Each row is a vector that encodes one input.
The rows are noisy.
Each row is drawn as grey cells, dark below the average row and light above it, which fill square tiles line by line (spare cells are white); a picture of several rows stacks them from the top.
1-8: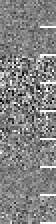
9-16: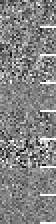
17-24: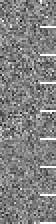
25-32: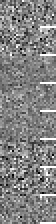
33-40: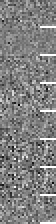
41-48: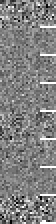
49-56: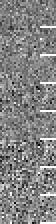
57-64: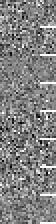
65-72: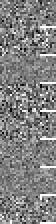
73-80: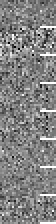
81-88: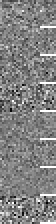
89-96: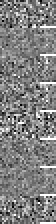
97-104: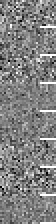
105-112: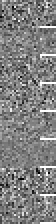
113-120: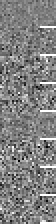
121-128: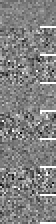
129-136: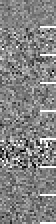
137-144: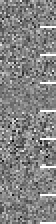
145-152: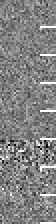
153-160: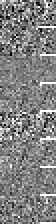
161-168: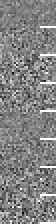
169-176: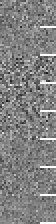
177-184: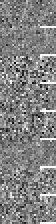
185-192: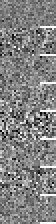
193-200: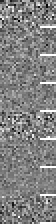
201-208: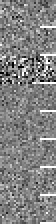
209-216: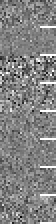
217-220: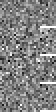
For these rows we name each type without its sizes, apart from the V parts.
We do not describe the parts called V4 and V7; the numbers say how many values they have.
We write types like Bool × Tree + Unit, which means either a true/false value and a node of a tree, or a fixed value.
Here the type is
Bool × (Tree + V7) + Line + V4.
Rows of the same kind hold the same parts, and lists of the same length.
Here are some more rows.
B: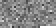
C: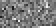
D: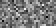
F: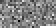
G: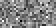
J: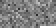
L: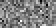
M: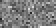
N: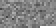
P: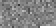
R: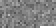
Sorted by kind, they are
B, C, G, L, P
D, J, N
F, M
R

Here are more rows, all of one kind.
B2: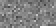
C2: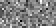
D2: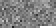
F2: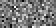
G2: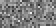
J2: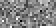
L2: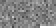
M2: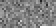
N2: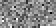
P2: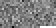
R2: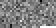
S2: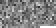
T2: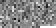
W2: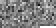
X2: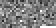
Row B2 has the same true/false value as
C2, F2, S2 and X2.
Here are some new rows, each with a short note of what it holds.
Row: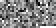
a true/false value and a value of V7
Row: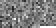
a point on a line
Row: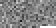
a point on a line
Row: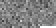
a value of V4
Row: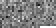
a node of a tree and a true/false value
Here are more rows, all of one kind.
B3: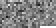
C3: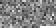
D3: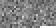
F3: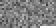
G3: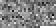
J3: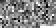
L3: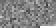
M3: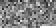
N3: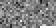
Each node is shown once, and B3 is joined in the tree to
C3, J3 and L3.
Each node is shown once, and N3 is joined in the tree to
F3 and J3.
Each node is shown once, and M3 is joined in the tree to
C3 and G3.
